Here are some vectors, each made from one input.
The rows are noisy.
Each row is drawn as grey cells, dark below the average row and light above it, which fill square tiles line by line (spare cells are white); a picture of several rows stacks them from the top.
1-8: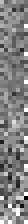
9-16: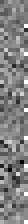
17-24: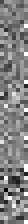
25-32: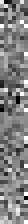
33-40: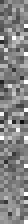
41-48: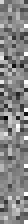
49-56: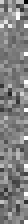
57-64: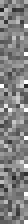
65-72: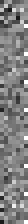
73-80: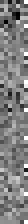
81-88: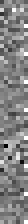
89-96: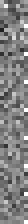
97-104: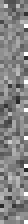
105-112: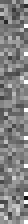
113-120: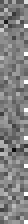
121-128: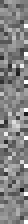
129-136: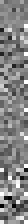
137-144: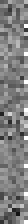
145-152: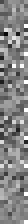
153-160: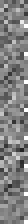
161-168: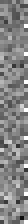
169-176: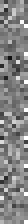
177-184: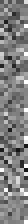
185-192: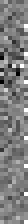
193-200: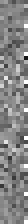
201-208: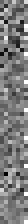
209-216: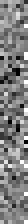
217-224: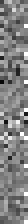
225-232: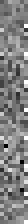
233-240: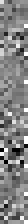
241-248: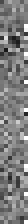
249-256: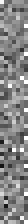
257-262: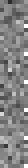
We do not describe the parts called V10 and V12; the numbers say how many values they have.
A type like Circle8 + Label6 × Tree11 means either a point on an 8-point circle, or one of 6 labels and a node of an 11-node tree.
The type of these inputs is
Bool × (Line7 + V12) + V10.
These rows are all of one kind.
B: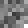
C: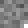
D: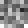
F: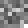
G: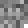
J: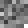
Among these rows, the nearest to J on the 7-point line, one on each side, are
F and G.
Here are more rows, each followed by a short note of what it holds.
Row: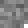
a point on a 7-point line and a true/false value
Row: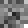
a point on a 7-point line and a true/false value
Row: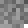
a true/false value and a value of V12
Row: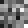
a value of V10
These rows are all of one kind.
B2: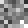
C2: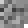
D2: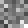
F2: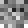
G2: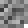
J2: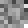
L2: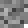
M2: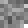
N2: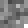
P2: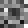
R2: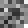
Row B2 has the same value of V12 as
C2, D2, G2 and P2.
